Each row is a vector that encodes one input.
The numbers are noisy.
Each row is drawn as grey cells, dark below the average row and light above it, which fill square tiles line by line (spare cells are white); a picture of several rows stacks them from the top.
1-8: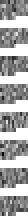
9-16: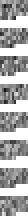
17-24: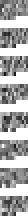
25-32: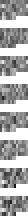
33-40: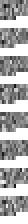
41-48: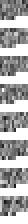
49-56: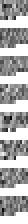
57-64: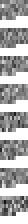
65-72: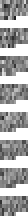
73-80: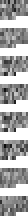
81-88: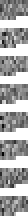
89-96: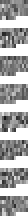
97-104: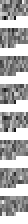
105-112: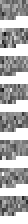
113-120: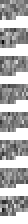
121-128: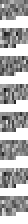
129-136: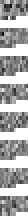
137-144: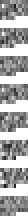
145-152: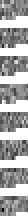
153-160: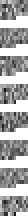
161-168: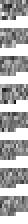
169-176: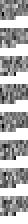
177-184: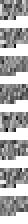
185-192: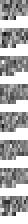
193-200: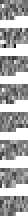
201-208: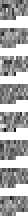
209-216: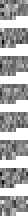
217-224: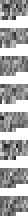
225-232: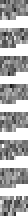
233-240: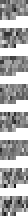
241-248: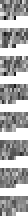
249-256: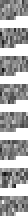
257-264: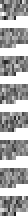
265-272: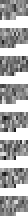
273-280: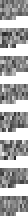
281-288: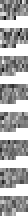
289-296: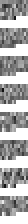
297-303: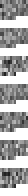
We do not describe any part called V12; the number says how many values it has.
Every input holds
a point on a 9-point line and a value of V12, together with either a point on a 7-point line, or a list of up to two points on an 8-point circle.
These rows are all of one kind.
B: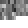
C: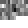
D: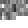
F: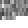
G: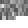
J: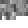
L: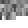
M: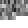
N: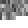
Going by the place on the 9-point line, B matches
C and M.
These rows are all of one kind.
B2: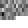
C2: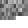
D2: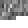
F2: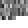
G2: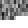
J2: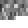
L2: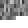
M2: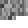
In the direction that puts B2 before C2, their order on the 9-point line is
G2, B2, C2, L2, D2, M2, J2, F2.
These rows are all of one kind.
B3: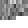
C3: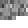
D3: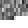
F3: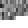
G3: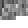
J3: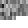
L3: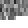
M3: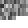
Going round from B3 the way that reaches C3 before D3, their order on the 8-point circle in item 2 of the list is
B3, L3, F3, C3, J3, G3, M3, D3.
